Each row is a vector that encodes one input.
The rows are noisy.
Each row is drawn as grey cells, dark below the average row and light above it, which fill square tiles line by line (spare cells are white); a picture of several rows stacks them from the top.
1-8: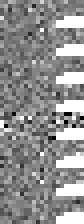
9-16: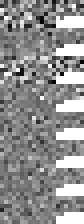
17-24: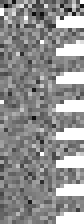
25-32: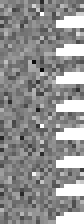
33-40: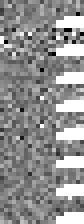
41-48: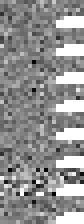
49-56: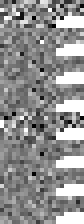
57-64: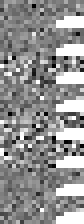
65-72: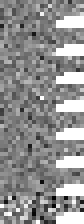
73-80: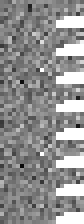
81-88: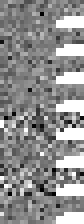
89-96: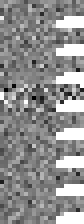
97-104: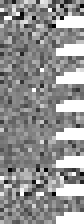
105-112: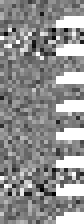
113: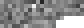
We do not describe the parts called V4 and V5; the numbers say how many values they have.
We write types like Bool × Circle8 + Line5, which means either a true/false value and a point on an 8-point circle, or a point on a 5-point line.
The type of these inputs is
(Bool × Bool × Bool + Unit) × V4 × V5 + Label6.
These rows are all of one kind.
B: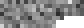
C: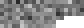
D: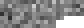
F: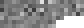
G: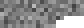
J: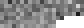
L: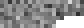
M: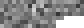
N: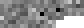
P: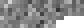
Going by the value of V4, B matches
C, F, J and L.
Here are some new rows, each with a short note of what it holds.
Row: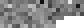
three true/false values, a value of V4 and a value of V5
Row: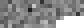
three true/false values, a value of V4 and a value of V5
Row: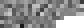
a value of V4 and a value of V5
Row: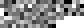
one of 6 labels
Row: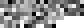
one of 6 labels
